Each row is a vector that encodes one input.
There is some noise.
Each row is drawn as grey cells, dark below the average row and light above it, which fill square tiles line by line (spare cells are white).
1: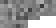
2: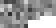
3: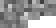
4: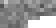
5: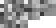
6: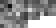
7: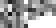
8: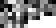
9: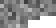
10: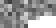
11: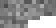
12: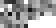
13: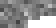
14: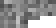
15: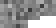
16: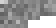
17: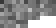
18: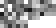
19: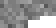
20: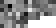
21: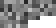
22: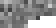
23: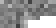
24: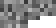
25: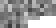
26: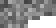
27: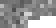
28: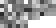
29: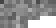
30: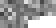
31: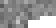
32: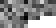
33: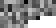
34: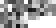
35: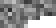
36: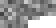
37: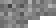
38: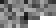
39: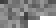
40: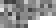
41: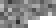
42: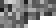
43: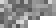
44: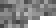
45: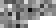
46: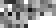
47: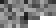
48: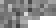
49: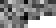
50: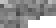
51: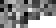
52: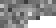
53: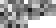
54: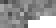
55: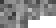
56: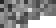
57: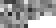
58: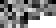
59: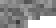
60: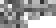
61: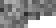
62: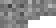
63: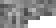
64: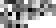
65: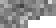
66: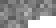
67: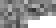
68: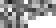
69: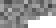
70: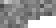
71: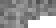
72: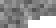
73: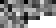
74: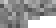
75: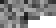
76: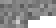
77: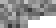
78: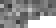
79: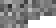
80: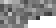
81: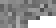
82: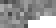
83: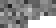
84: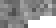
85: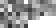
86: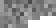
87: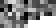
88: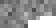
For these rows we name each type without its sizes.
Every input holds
a label, together with a list of items, each a point on each of two lines.
